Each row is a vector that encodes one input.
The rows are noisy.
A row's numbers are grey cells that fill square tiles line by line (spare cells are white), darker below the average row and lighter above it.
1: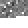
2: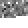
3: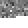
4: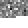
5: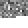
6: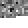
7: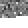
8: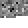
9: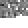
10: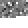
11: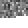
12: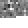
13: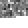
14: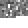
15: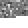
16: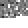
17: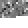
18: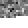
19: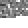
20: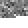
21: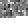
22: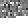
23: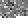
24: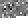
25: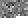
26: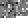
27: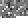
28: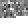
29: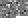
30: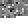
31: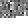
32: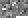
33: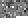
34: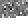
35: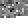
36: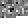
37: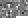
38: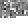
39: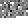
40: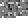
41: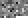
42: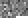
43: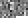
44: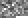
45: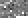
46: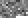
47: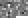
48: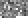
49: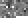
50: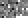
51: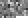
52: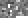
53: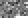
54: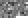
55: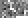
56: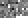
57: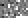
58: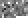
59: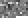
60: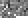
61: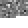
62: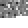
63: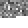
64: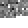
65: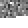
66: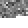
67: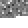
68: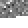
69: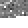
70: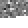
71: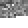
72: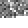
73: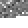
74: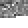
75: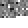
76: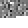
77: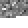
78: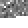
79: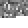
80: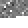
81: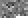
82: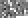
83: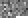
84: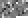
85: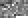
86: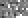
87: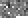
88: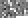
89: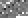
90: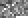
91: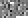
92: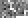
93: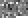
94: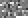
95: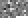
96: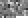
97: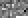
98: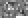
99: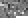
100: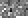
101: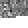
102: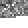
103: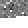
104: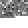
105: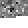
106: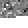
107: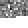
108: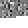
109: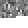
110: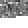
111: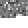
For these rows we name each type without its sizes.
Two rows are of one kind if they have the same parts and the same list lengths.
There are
2 kinds of row.
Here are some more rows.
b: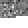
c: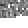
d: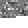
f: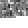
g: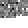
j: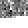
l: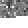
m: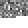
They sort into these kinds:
b, l
c, d, f, g, j, m

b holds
a point on each of two lines.
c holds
a point on a line and a node of a tree.
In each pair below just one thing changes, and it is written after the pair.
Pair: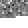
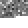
the node of the tree
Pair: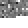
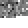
the node of the tree
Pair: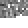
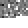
the node of the tree
